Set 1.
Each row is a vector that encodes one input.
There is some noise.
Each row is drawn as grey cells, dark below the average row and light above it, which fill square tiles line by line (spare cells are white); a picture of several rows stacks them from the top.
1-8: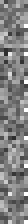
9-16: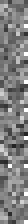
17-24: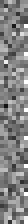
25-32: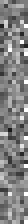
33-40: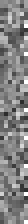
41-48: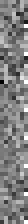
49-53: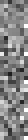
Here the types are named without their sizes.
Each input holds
a point on a line.
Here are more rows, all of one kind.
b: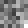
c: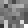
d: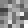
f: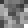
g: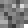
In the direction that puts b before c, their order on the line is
f, b, d, c, g.
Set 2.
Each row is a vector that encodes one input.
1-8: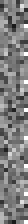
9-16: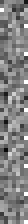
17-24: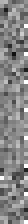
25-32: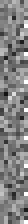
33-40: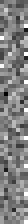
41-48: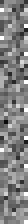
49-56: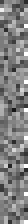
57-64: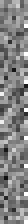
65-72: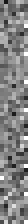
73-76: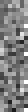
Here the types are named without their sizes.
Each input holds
a point on a line.
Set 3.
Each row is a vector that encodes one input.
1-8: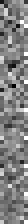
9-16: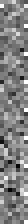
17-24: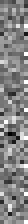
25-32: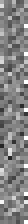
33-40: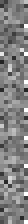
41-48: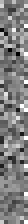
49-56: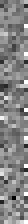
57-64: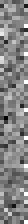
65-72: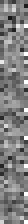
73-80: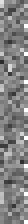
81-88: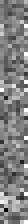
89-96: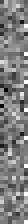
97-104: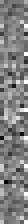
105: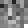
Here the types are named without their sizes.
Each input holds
either a point on a circle, or a fixed value.
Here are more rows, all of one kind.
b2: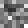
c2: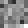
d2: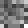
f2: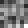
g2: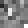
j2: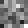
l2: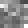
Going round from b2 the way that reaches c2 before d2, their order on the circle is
b2, l2, j2, f2, c2, g2, d2.
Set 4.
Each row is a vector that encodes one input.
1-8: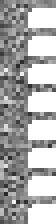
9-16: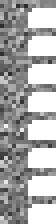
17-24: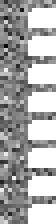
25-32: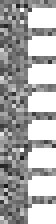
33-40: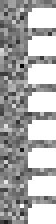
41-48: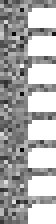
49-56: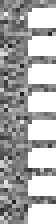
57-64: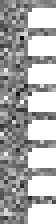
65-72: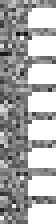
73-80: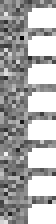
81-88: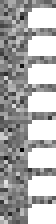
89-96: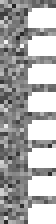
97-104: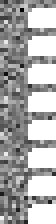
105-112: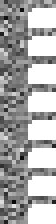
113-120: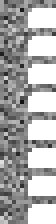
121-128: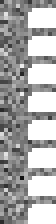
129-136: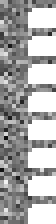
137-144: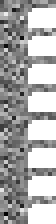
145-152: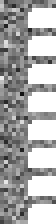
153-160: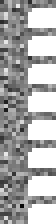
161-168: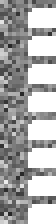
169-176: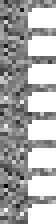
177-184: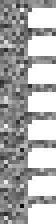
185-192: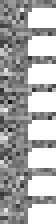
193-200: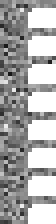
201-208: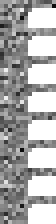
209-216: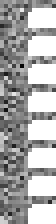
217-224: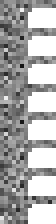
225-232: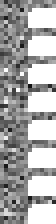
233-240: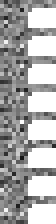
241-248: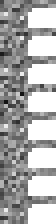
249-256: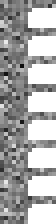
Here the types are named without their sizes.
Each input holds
a label.
